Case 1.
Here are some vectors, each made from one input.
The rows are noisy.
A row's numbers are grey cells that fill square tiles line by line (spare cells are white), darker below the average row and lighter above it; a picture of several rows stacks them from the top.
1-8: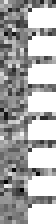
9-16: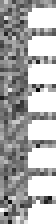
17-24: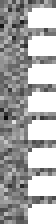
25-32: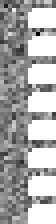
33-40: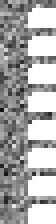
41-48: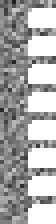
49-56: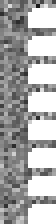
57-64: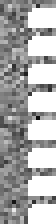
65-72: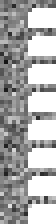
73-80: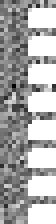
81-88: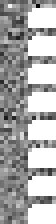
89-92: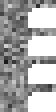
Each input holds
a node of a 7-node tree.
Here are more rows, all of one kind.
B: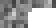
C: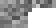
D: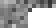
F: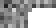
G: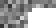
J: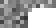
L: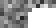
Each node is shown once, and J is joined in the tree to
L.
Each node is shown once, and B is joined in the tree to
D and F.
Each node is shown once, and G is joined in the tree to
C.
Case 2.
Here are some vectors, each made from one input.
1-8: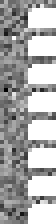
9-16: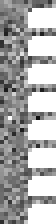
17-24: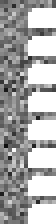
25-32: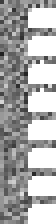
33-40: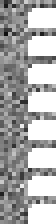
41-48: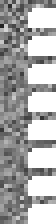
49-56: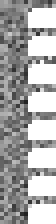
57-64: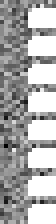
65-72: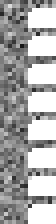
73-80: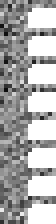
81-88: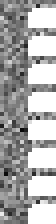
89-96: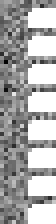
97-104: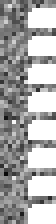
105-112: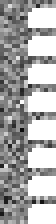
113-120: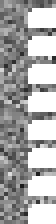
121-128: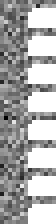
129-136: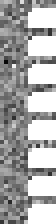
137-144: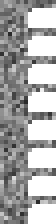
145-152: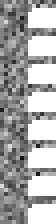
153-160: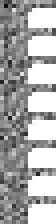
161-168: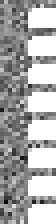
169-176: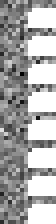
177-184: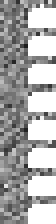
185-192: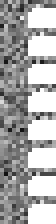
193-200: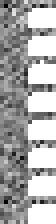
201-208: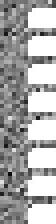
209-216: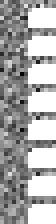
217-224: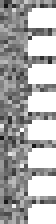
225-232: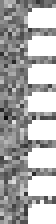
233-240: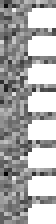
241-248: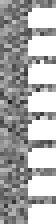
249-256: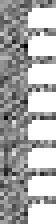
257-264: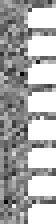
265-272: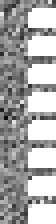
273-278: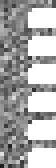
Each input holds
a node of a 7-node tree.
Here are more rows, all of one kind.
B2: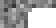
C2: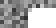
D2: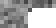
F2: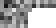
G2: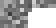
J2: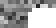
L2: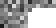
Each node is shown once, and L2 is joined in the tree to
G2.
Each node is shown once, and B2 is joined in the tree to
D2 and F2.
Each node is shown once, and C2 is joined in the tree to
J2.
